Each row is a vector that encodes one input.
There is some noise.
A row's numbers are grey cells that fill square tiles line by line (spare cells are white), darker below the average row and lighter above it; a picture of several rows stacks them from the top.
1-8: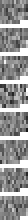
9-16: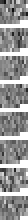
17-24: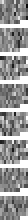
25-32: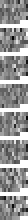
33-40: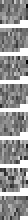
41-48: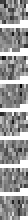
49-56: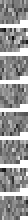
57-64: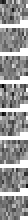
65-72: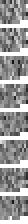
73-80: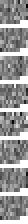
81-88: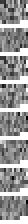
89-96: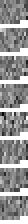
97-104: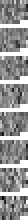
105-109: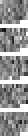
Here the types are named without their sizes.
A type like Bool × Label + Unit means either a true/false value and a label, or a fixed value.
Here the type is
(Bool × Line × Line + Unit) × Label.
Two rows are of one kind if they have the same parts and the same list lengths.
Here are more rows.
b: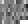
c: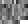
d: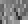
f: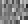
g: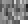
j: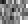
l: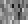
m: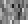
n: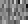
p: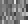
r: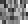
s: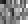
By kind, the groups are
b, c, d, f, g, l, m, n, p
j, r, s

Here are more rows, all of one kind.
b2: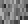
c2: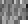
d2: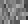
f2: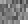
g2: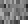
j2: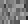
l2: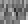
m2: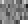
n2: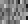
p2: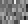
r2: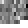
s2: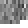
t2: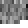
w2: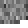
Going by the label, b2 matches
d2, g2, j2 and w2.
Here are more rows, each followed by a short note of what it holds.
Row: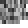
a label
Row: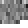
a label, a point on each of two lines and a true/false value
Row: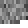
a label, a point on each of two lines and a true/false value
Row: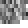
a label
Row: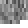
a label, a point on each of two lines and a true/false value
